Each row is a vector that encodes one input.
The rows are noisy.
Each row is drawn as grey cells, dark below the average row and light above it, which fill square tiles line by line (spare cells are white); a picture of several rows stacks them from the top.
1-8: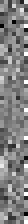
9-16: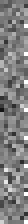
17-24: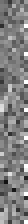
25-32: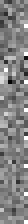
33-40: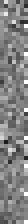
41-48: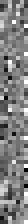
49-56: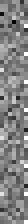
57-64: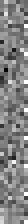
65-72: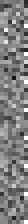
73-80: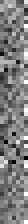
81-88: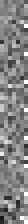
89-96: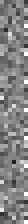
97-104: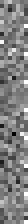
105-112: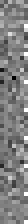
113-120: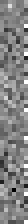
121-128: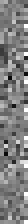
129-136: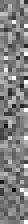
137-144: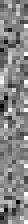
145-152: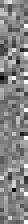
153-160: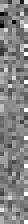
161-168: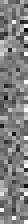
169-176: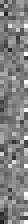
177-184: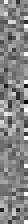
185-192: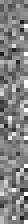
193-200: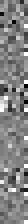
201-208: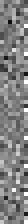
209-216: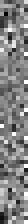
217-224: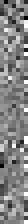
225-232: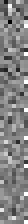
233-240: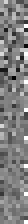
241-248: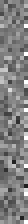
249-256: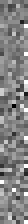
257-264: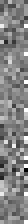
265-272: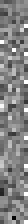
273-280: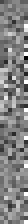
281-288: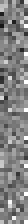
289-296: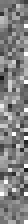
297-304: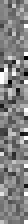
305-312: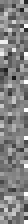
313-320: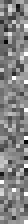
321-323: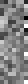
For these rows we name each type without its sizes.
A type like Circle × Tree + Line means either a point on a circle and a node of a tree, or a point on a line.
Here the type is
Bool × Label.
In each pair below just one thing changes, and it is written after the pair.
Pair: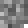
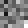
the label
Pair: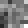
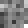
the true/false value
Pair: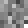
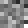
the true/false value
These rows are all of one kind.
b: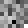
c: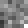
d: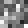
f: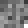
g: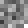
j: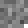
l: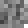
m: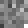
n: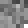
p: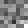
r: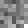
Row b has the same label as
g, n, p and r.
